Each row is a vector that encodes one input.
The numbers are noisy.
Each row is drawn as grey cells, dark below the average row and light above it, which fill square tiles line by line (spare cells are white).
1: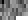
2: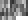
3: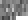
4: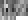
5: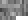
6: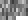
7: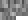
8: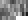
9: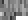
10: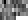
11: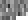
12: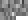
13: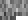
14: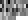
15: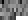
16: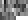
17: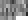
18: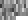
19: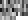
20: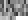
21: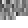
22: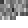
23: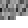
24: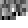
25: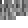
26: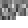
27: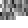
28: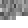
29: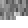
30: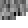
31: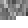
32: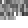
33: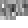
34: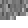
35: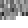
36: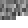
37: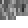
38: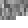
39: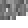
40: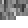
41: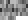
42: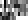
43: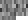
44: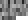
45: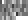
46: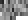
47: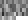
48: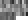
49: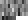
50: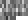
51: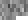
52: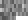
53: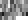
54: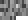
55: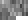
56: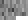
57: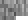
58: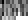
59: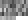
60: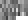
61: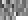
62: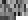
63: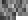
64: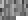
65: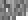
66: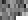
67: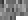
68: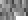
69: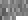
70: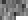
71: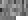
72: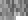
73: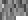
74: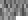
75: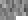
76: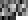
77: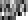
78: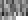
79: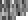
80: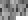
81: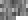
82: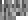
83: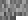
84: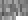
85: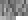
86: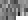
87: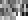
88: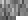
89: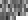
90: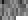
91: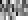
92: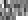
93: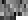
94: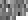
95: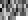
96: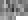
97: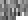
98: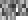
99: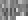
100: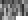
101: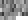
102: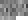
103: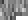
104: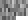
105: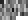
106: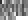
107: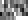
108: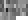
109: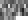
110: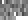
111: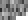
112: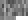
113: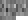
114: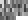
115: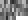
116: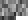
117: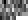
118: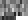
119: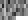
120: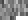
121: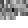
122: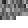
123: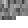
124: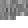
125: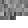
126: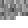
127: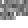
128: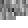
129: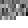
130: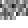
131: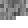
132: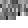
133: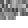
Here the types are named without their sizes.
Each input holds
a label, together with either a fixed value, or four true/false values.
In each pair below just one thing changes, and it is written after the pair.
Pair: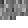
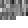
one of the four true/false values
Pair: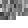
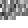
one of the four true/false values
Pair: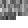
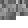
one of the four true/false values
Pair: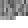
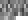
one of the four true/false values
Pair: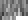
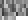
one of the four true/false values
